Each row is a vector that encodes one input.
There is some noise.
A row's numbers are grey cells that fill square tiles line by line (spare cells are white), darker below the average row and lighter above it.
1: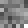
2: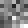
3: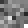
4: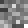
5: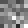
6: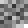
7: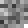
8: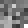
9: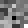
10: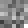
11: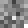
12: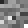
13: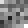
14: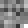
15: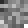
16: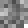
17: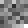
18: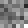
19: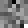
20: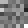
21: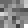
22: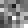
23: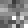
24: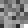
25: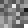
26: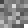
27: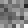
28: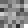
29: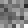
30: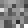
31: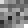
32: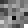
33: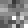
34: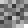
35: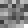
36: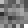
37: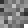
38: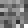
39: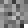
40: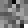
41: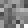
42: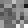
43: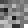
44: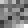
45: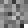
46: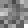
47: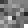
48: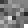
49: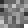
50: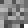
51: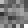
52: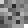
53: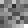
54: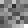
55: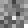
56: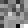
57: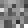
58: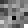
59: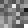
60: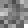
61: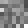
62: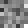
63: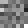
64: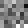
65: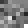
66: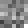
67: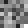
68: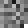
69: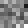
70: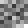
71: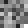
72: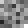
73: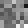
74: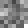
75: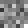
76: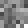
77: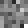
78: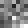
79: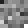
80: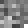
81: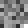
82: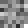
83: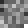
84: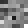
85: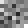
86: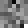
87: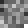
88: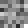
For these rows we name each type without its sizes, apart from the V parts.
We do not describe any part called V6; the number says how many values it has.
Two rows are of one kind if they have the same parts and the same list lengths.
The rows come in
2 kinds.
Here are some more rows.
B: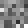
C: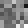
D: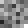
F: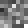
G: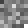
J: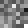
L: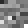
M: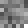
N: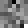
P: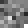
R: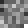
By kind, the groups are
B, C, F, G, J, L, M, N, P, R
D

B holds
a point on a line and three true/false values.
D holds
a point on a line and a value of V6.
